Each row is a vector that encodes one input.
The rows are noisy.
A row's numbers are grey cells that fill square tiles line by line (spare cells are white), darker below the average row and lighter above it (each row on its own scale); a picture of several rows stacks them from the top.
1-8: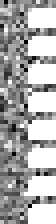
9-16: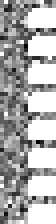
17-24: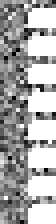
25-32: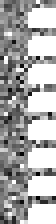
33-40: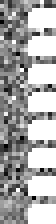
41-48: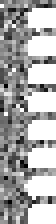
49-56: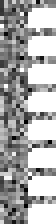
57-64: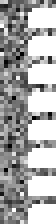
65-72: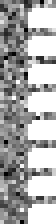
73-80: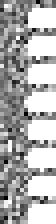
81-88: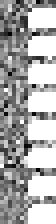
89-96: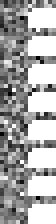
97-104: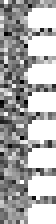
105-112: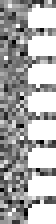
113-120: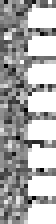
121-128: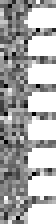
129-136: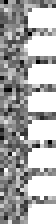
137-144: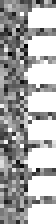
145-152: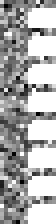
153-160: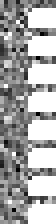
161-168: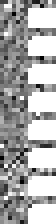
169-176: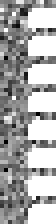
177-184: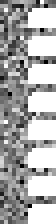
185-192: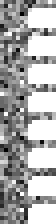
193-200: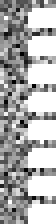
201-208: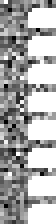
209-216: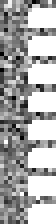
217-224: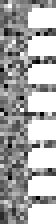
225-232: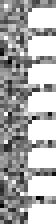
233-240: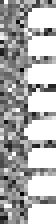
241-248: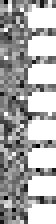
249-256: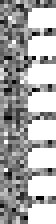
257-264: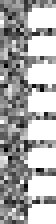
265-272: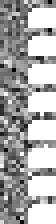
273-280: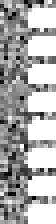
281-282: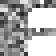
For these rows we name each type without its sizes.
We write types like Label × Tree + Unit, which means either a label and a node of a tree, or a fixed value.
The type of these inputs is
List(Circle).
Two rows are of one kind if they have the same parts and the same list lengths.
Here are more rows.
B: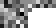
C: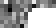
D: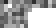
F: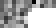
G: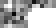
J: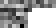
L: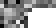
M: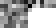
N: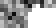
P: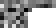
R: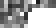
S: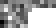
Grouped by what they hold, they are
B, C, L, R, S
D, F, G, M, N
J, P

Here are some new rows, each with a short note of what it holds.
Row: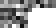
the empty list
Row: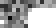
a list of one item
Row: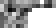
the empty list
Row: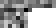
the empty list
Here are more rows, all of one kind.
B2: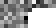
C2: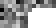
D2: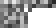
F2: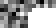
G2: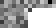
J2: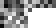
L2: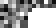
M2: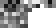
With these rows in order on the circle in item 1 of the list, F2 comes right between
B2 and M2.
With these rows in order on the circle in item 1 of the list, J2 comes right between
C2 and G2.
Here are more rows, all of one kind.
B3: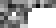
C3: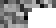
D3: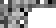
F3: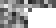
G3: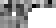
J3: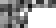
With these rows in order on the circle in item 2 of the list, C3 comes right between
B3 and D3.
